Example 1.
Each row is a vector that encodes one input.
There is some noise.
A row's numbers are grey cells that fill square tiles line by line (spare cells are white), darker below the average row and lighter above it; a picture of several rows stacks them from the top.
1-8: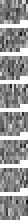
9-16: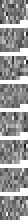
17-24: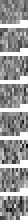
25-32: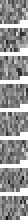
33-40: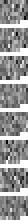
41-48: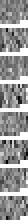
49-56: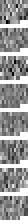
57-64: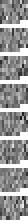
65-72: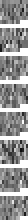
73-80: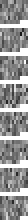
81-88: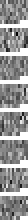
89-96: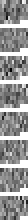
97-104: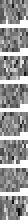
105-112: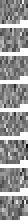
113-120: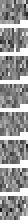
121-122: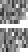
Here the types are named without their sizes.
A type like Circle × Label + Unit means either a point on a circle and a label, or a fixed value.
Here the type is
Bool × Bool × Bool × Line × Tree.
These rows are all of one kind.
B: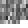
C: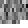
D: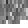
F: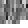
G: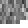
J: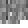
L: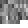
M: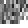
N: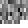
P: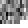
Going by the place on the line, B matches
F, N and P.
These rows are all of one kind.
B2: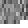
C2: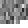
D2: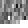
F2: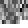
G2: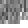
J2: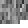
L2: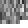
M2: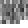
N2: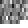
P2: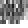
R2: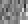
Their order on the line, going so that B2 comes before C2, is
M2, G2, P2, N2, R2, F2, L2, B2, C2, D2, J2.
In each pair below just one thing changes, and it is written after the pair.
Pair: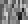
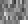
the place on the line
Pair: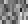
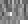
one of the three true/false values
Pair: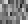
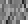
the place on the line
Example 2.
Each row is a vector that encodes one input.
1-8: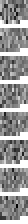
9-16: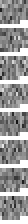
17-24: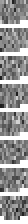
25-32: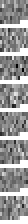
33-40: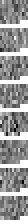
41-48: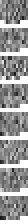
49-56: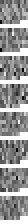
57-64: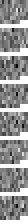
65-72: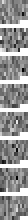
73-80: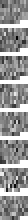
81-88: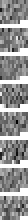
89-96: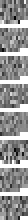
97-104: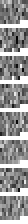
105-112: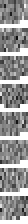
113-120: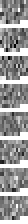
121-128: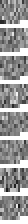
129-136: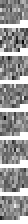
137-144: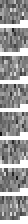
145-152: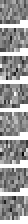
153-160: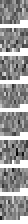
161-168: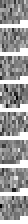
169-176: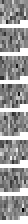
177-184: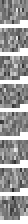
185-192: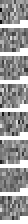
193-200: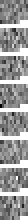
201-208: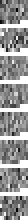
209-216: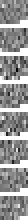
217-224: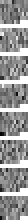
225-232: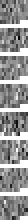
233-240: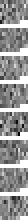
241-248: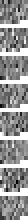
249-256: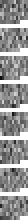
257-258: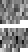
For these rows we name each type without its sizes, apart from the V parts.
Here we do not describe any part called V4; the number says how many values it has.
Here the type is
Bool × Line × V4.
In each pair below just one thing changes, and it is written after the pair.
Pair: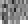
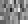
the place on the line
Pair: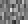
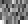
the true/false value
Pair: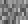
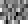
the true/false value
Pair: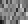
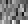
the true/false value
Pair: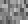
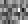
the value of V4
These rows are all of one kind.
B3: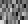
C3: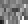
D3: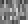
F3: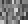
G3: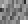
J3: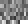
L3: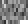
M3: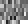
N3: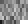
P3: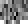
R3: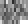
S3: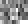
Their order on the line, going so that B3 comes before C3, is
S3, R3, P3, G3, L3, B3, N3, D3, F3, J3, M3, C3.
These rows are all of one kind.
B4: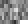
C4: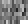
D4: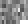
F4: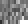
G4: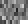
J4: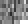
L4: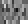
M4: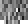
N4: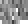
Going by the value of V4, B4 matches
M4 and N4.
